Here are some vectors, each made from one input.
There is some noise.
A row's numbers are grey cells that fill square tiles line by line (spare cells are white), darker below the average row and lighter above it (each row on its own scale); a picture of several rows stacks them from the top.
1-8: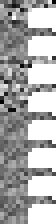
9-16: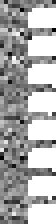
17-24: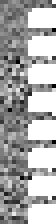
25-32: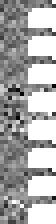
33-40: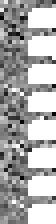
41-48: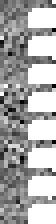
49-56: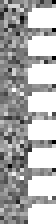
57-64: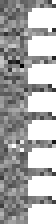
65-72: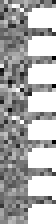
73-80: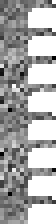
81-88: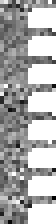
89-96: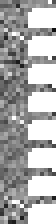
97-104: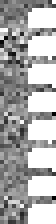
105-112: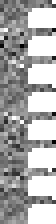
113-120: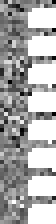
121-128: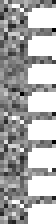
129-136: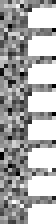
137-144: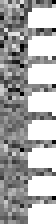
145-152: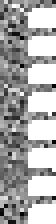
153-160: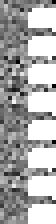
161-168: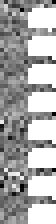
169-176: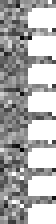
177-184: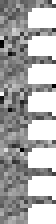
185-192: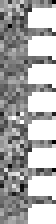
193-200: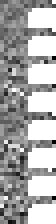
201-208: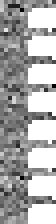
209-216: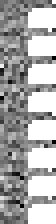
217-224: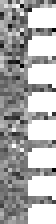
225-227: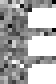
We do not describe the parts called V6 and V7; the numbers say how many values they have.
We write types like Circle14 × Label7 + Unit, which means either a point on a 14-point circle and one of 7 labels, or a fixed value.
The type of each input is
(Line8 + V7) × V6 + Line9.
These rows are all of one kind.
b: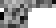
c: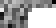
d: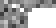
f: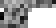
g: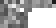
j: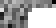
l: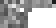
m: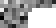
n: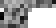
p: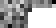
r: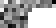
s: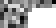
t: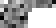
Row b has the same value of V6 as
c, f, j and n.
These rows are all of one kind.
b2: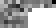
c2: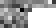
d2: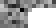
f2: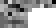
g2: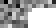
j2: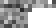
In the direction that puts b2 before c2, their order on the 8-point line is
b2, f2, g2, d2, c2, j2.
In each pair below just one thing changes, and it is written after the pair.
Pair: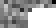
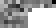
the value of V6
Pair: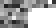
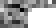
the value of V6
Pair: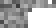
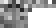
the value of V6
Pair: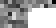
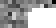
the place on the 8-point line
